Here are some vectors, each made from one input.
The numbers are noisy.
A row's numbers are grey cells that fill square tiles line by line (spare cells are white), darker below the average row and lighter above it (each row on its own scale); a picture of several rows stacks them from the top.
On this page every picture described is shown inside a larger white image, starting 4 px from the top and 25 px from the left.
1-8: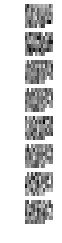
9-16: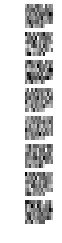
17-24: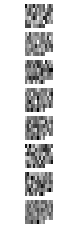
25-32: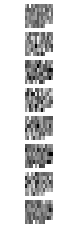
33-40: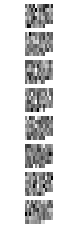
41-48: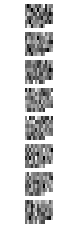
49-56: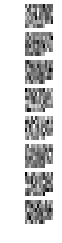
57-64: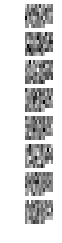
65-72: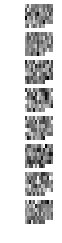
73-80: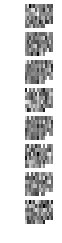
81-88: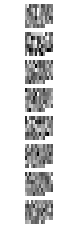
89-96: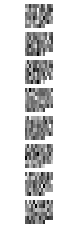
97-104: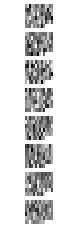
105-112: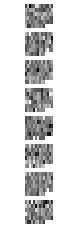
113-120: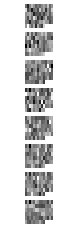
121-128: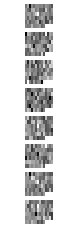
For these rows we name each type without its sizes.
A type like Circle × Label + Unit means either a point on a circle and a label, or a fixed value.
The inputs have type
(Line + Tree) × Tree.
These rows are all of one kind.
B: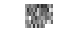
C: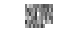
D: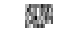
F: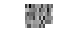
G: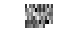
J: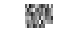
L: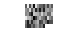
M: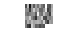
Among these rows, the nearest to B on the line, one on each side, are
F and L.
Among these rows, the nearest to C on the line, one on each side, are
D and G.
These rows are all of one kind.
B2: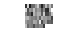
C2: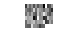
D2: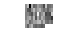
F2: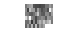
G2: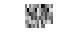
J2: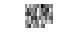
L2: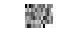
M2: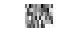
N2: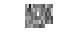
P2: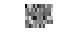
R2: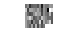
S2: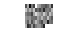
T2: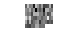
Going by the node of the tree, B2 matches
D2 and N2.
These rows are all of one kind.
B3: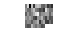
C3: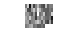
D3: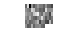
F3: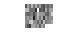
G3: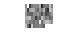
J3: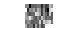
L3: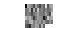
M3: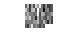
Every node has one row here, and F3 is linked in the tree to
L3.
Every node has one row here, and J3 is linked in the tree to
G3.
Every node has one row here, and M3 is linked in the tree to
B3, C3 and L3.
